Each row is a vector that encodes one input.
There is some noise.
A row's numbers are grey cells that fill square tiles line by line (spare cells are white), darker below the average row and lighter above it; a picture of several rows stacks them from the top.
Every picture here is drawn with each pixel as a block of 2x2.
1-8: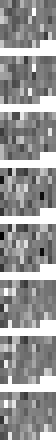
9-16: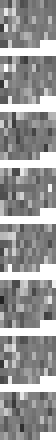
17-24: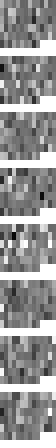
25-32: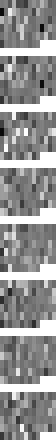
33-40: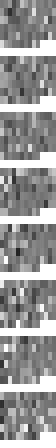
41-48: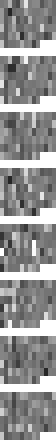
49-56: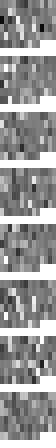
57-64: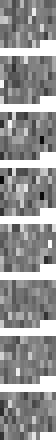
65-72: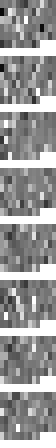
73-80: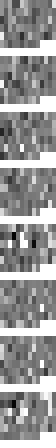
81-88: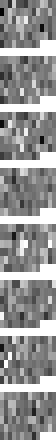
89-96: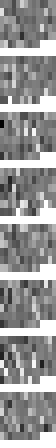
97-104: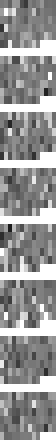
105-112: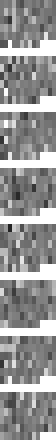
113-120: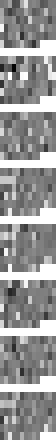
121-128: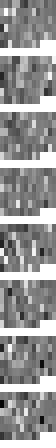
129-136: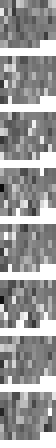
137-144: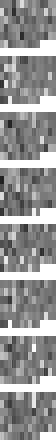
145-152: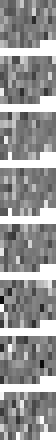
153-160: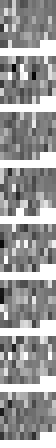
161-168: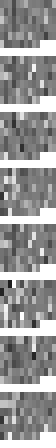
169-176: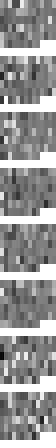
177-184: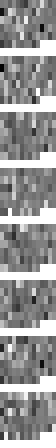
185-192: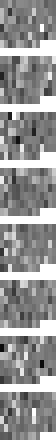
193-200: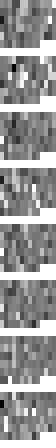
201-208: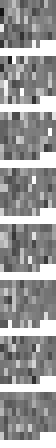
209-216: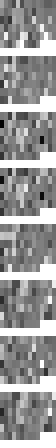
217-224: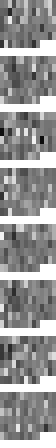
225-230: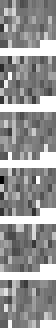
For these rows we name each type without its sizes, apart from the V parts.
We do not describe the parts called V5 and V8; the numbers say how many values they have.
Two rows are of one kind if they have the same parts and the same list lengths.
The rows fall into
4 kinds.
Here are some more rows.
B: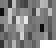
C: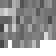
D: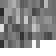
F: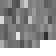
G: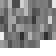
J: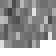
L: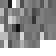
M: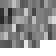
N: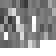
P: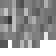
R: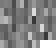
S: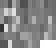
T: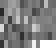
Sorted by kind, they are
B, G
C, P, S
D, L, M, N, T
F, J, R

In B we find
a label and a true/false value.
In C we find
a value of V5.
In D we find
two values of V8.
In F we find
a node of a tree and a value of V5.
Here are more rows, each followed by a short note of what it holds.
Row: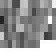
a label and a true/false value
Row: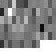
a label and a true/false value
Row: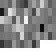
a label and a true/false value
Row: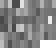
a label and a true/false value
